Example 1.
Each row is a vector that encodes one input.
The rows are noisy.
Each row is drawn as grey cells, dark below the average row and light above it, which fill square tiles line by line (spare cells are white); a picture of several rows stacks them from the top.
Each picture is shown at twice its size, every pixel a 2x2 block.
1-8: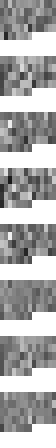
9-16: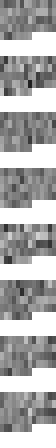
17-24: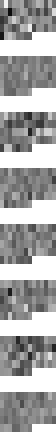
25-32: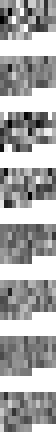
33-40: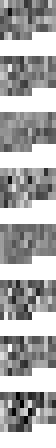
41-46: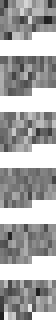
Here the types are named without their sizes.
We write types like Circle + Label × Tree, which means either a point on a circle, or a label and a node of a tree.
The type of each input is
Line.
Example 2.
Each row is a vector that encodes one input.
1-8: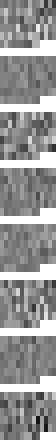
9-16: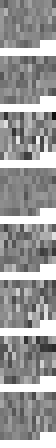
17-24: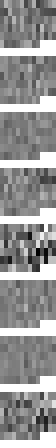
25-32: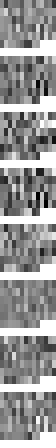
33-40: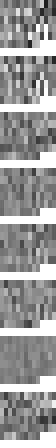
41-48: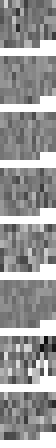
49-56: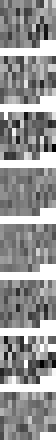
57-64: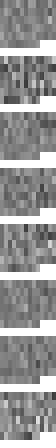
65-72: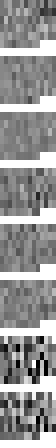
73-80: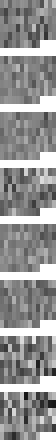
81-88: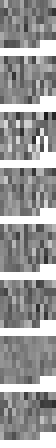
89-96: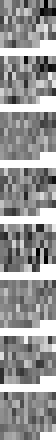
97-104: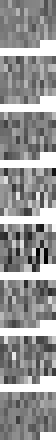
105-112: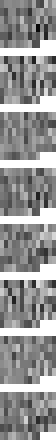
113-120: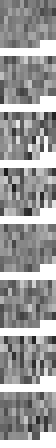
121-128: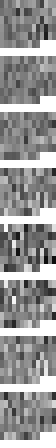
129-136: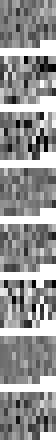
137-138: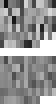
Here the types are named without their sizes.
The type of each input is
Tree + Unit.
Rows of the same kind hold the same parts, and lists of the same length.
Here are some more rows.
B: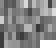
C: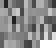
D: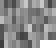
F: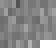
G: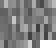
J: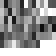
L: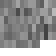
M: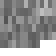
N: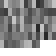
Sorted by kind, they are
B, D
C, F, G, J, L, M, N

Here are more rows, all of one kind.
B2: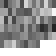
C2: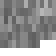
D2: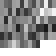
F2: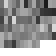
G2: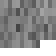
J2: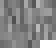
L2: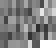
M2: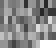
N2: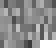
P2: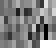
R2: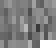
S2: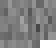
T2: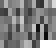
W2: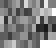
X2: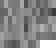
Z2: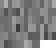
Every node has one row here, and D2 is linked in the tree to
G2.
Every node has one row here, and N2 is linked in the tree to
M2 and X2.
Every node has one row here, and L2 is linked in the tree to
F2.
